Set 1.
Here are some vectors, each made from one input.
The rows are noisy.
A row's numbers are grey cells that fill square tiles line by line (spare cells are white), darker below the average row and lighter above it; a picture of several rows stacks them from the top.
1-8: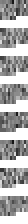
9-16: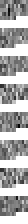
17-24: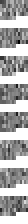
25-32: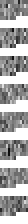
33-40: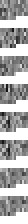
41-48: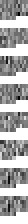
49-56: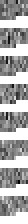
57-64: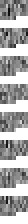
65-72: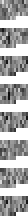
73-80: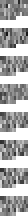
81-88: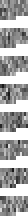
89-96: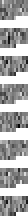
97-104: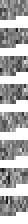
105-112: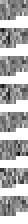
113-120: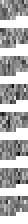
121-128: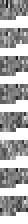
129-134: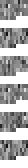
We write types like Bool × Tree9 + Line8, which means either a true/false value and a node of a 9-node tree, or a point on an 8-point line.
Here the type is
Line16.
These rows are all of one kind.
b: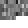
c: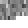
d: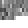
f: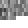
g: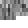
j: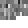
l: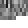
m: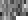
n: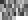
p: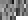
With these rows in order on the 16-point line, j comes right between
l and p.
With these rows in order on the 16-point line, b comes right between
f and m.
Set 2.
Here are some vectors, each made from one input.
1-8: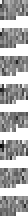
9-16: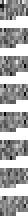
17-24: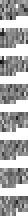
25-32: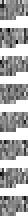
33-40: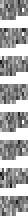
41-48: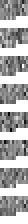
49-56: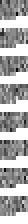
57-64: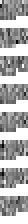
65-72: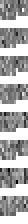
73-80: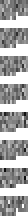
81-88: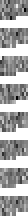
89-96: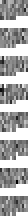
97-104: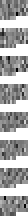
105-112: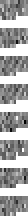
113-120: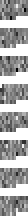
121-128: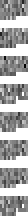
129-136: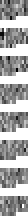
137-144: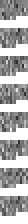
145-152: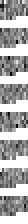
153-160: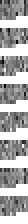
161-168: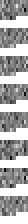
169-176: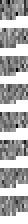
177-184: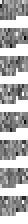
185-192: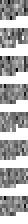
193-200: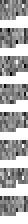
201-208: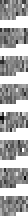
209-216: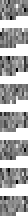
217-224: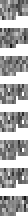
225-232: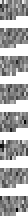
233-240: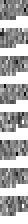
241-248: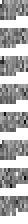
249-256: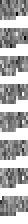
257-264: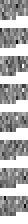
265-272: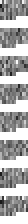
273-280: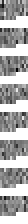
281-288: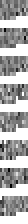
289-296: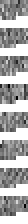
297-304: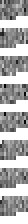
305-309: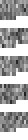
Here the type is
Line10 × Line13.
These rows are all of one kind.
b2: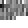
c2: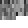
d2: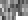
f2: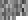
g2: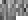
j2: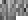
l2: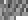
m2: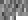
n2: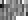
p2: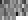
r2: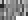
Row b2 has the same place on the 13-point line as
n2 and r2.
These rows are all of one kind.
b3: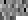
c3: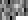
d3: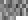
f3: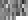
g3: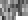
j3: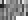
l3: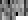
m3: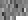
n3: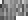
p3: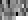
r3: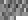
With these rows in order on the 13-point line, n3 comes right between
b3 and j3.
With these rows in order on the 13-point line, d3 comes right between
g3 and r3.
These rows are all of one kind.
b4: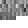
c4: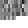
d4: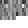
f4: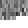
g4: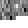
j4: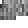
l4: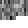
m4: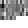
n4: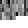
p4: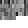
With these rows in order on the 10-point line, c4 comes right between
d4 and m4.
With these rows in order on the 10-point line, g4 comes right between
l4 and n4.
